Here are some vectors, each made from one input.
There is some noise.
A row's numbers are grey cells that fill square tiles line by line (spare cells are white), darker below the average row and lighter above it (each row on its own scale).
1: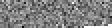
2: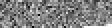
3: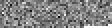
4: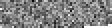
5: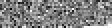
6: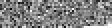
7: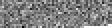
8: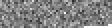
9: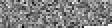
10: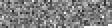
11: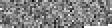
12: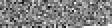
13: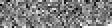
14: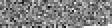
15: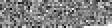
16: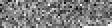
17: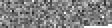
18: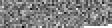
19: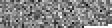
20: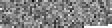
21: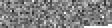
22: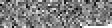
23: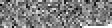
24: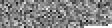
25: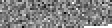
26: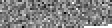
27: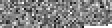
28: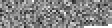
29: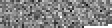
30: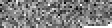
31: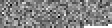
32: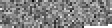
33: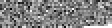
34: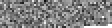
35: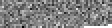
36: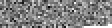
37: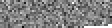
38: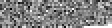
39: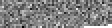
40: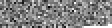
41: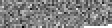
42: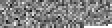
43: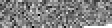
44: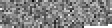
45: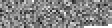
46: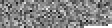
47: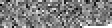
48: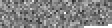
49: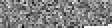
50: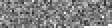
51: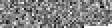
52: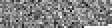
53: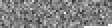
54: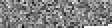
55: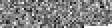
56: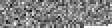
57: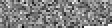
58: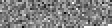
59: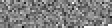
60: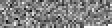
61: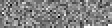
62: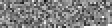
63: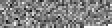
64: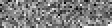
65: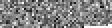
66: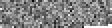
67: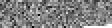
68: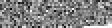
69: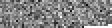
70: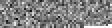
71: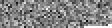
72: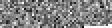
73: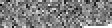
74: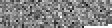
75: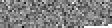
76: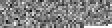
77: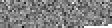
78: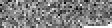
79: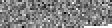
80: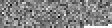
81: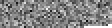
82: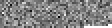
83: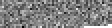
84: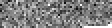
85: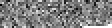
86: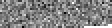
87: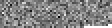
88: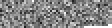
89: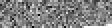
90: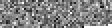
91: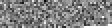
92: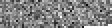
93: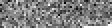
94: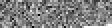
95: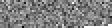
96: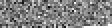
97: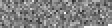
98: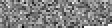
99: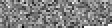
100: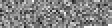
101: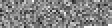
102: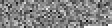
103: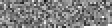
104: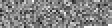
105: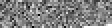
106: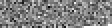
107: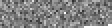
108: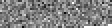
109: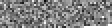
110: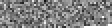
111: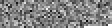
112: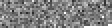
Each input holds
a point on a 19-point line.
